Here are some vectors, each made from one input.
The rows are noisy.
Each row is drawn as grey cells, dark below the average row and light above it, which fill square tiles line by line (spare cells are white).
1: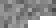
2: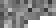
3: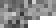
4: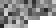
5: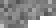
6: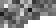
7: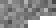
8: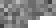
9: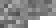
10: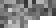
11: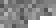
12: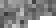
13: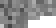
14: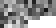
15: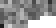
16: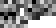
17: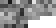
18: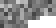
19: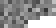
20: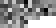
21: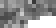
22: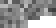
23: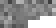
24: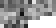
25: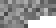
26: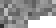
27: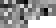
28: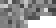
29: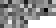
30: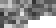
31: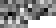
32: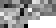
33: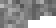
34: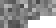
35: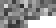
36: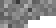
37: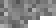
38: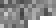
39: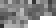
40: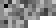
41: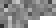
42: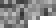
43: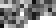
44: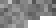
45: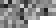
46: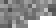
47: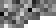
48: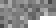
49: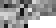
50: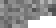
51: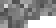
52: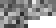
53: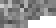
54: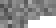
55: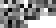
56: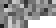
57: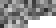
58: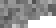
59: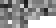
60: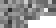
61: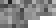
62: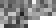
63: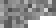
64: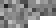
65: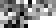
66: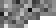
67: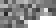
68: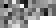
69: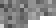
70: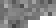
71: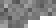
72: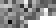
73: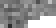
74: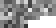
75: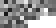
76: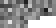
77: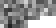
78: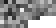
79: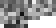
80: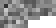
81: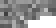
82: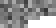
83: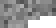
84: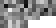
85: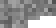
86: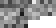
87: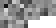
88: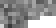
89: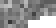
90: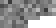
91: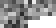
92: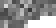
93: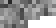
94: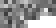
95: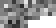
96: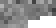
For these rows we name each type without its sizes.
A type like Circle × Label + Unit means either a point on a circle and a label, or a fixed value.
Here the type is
List(Line × Line).
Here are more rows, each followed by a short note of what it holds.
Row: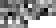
the empty list
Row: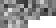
a list of two items
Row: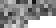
a list of two items
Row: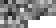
the empty list
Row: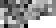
the empty list
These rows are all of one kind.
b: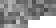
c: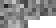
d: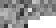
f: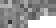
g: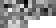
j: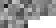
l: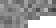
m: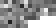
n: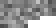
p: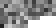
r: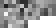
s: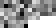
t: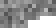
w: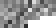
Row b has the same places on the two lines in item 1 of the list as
d, f and w.
